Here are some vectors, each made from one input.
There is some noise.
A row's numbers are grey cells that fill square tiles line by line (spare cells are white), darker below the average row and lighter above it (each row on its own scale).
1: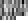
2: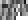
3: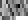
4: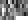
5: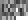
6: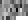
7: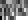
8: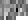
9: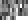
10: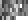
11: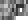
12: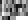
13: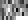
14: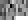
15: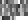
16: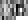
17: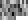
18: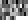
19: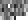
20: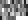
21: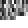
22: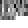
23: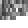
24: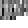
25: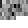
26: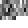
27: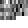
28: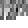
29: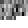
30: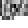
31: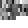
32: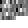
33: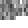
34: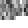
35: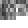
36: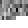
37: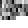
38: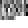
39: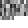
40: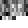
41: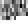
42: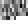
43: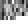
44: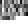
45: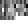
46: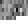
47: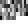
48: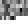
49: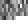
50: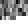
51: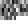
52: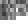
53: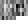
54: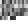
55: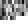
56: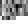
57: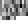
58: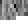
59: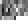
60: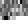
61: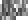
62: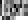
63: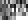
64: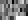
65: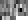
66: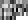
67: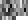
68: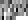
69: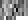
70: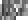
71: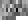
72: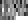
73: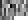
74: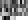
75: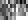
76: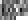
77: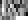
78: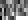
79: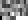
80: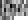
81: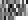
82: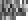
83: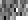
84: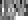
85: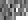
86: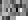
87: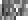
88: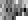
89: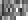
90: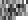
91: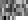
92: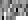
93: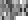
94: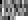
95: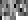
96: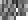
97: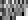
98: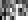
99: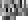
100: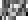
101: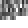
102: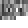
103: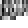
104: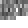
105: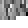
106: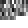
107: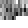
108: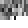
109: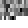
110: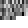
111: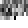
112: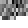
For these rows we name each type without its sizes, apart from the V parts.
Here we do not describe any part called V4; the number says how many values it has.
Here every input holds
a value of V4, together with either a point on a circle and a true/false value, or a label.
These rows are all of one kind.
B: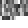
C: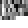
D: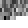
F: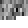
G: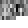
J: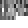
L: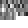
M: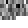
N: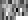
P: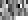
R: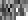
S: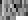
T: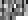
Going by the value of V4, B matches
M and P.
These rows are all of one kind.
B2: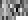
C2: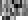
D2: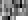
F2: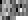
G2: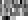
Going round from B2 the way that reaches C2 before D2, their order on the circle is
B2, C2, D2, F2, G2.
